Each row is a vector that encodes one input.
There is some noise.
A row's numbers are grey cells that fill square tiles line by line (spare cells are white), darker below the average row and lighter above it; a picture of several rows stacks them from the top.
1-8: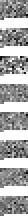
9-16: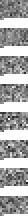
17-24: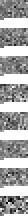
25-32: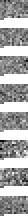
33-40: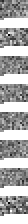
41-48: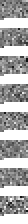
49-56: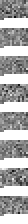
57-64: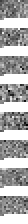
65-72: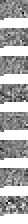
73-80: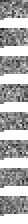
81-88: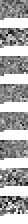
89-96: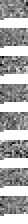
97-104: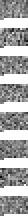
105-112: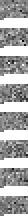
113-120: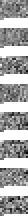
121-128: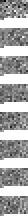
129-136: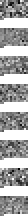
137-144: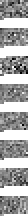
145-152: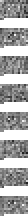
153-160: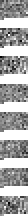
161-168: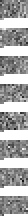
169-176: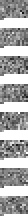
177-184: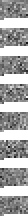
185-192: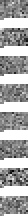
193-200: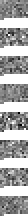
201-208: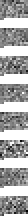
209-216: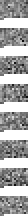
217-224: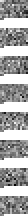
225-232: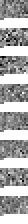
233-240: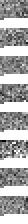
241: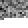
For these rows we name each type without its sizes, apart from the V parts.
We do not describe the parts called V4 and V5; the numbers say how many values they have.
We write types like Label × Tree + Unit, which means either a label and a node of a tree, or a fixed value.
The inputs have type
Bool × Bool × Bool × Bool + (Line + V5) × V4.
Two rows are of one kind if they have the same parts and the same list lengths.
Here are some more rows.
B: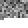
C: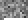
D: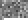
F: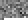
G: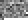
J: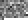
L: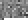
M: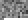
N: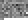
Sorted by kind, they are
B
C, M
D, F, G, J, L, N

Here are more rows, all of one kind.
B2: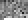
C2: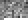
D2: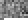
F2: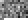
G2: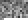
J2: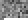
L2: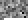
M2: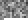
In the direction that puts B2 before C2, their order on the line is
L2, B2, J2, M2, D2, F2, G2, C2.
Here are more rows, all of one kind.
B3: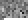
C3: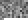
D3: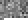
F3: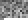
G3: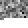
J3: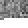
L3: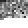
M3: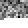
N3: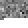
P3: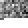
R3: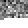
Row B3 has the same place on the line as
L3 and N3.
